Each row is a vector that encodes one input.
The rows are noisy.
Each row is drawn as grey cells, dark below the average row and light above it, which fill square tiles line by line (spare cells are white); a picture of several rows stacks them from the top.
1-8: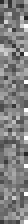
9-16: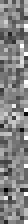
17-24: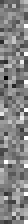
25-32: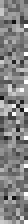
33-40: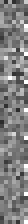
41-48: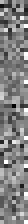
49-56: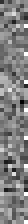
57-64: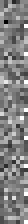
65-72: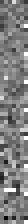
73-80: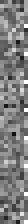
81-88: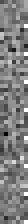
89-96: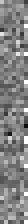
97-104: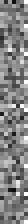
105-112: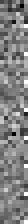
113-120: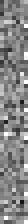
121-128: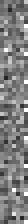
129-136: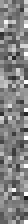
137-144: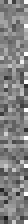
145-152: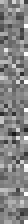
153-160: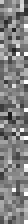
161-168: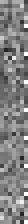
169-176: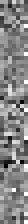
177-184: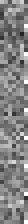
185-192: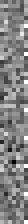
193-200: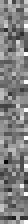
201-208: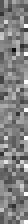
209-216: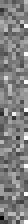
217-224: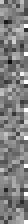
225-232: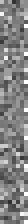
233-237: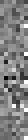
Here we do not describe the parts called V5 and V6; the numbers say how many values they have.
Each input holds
a true/false value and a value of V6, together with either a point on a 7-point line, or a value of V5.
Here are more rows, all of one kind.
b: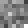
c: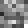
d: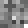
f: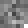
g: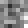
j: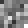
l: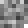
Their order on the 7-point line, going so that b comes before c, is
g, l, d, b, f, c, j.
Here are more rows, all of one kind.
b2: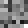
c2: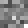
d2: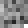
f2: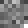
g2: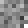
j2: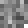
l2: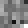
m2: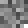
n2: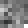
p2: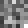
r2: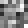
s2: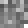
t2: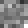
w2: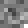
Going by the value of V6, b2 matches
r2, s2 and w2.
